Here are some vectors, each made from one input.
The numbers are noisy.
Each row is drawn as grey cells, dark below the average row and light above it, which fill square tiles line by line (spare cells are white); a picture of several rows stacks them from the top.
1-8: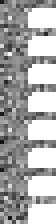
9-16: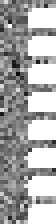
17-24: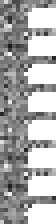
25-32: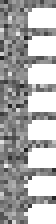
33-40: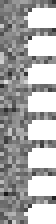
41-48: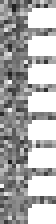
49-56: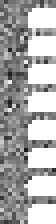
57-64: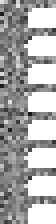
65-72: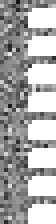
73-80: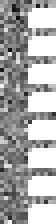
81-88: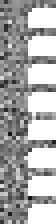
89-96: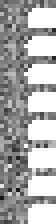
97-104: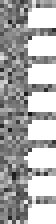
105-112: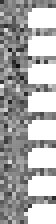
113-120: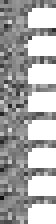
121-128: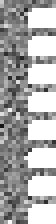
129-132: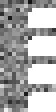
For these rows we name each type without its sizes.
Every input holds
either a node of each of two trees, or a list of points on a line.
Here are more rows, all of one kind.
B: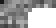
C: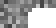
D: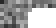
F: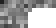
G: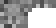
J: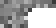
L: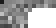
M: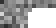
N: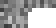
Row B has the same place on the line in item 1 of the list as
F and L.
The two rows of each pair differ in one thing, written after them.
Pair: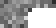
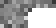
the place on the line in item 2 of the list
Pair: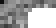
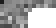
the place on the line in item 2 of the list
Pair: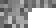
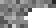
the place on the line in item 1 of the list
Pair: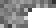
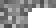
the place on the line in item 1 of the list
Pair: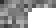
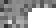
the place on the line in item 1 of the list
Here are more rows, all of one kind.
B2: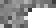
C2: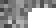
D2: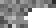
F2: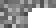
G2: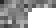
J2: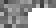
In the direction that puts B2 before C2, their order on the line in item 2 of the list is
B2, G2, J2, C2, F2, D2.
